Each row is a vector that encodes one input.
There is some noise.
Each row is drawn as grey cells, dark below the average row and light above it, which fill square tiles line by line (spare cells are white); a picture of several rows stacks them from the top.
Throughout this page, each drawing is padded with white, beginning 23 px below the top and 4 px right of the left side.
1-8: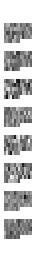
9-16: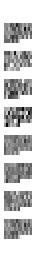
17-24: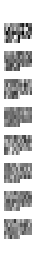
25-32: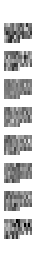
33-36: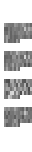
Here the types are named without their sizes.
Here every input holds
a point on each of two lines and a true/false value.
